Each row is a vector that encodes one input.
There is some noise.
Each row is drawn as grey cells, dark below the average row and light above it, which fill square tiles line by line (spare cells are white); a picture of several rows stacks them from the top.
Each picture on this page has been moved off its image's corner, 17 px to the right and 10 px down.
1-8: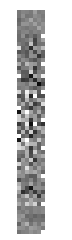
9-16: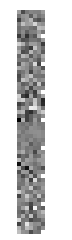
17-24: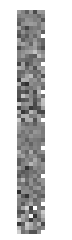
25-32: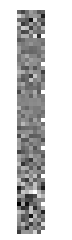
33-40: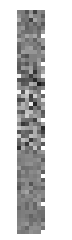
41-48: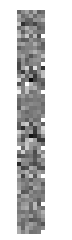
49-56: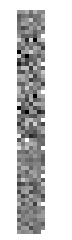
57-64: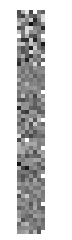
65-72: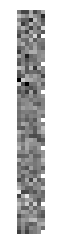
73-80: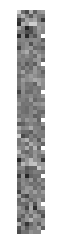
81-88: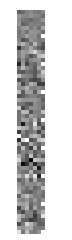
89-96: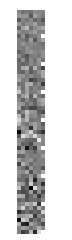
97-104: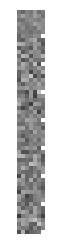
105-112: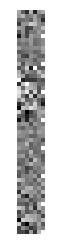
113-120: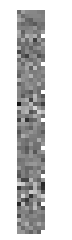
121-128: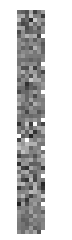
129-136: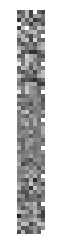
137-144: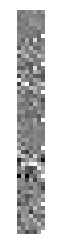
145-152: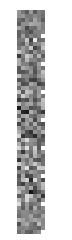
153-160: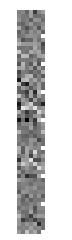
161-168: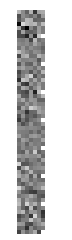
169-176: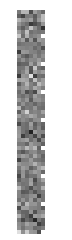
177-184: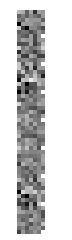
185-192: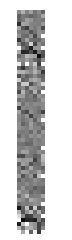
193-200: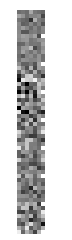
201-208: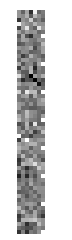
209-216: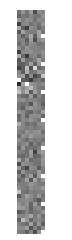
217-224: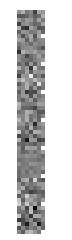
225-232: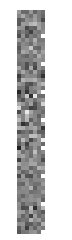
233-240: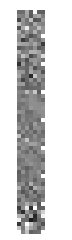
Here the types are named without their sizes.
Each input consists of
a point on a circle, together with either a fixed value, or three true/false values.
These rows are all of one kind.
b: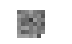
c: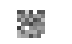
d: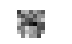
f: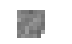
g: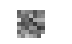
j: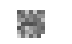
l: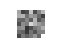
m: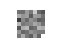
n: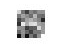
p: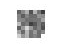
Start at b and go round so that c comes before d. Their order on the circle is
b, p, m, g, c, l, j, f, n, d.
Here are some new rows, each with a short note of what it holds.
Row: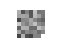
a point on a circle and three true/false values
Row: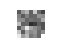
a point on a circle and three true/false values
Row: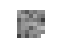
a point on a circle
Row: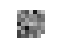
a point on a circle
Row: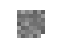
a point on a circle
